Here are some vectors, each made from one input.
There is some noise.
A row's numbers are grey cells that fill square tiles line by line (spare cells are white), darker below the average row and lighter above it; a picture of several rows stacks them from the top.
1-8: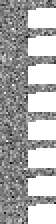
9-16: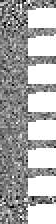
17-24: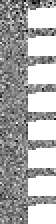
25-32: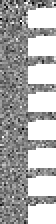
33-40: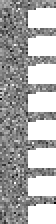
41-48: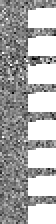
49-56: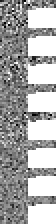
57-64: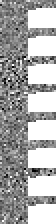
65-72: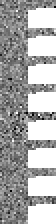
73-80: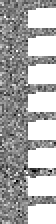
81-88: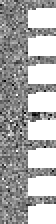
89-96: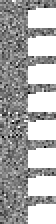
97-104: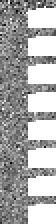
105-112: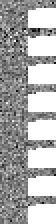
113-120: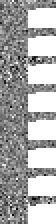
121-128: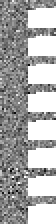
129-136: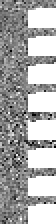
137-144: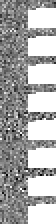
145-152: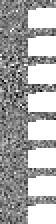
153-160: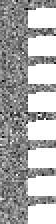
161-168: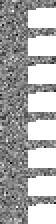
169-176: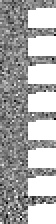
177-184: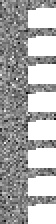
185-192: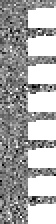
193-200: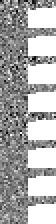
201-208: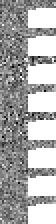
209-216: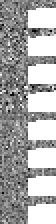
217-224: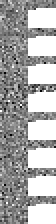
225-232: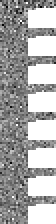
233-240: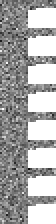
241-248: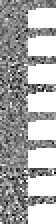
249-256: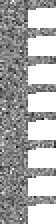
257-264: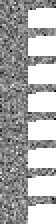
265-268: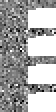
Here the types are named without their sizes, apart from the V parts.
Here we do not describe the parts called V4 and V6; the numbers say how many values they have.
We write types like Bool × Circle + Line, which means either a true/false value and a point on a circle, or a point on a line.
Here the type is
(Bool × Bool × Bool + V4) × (Tree + V6) + Circle + Unit.
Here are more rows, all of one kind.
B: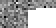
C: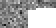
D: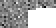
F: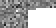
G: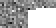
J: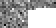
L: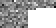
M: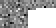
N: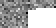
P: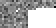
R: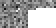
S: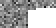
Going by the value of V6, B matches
D and S.
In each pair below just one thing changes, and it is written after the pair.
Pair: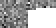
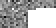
the value of V4
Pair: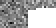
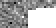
the value of V4
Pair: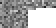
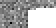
the value of V6
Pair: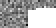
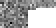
the value of V6
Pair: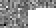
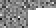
the value of V4
